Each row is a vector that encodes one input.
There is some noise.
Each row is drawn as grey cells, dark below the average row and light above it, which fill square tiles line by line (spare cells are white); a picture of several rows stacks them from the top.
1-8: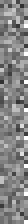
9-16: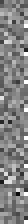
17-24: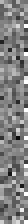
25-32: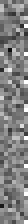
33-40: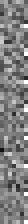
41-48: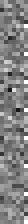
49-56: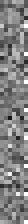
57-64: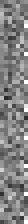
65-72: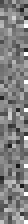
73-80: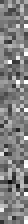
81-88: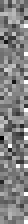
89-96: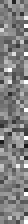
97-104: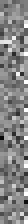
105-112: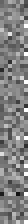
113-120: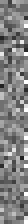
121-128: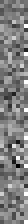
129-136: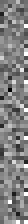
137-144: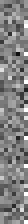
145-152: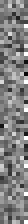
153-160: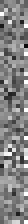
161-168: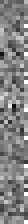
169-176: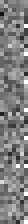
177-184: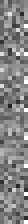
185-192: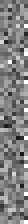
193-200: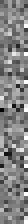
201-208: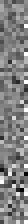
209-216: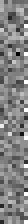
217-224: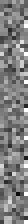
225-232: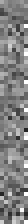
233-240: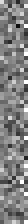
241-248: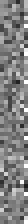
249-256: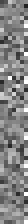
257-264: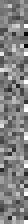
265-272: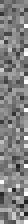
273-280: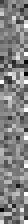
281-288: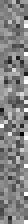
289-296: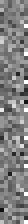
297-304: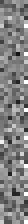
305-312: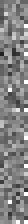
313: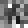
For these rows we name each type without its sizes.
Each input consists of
a label, together with either a fixed value, or three true/false values.
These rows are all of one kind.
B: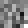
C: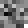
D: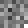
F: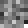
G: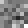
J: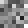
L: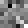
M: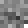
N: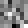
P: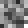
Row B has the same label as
C and M.
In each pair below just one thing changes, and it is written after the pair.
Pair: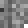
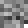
one of the three true/false values
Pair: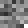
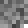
the label
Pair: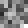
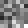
the label
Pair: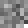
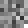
one of the three true/false values
